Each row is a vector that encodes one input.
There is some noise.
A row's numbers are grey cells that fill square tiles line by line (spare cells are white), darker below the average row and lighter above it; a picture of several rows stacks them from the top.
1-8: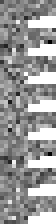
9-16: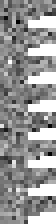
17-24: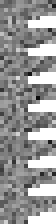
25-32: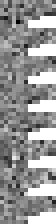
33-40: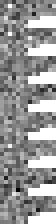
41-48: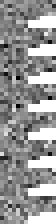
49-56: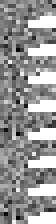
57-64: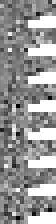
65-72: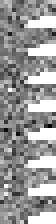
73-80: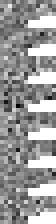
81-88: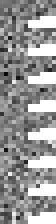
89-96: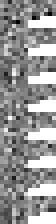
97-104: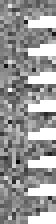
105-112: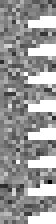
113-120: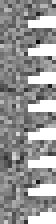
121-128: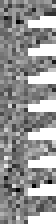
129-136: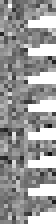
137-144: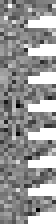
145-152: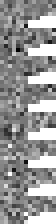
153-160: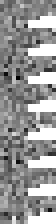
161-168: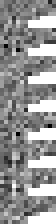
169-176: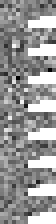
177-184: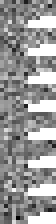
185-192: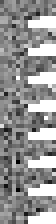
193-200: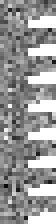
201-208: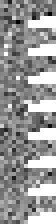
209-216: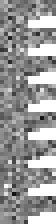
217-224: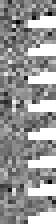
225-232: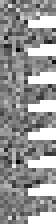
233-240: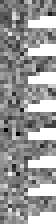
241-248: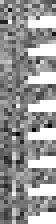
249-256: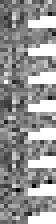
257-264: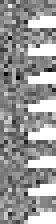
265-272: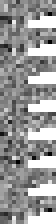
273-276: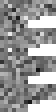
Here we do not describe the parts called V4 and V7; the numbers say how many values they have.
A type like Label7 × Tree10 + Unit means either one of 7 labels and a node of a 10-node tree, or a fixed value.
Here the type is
(Label9 + Line10) × V4 + V7.
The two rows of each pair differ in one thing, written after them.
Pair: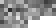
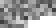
the value of V4
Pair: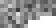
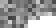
the value of V4
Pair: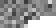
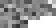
the label
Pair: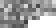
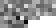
the value of V4
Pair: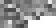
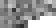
the value of V4
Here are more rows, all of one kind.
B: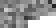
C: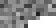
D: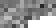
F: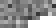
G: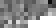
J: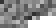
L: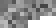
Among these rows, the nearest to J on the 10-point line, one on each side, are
F and G.
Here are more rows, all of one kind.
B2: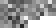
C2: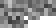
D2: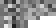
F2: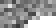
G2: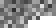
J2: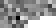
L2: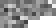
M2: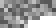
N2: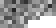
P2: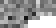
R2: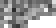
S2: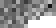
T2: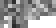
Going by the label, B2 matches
C2 and J2.
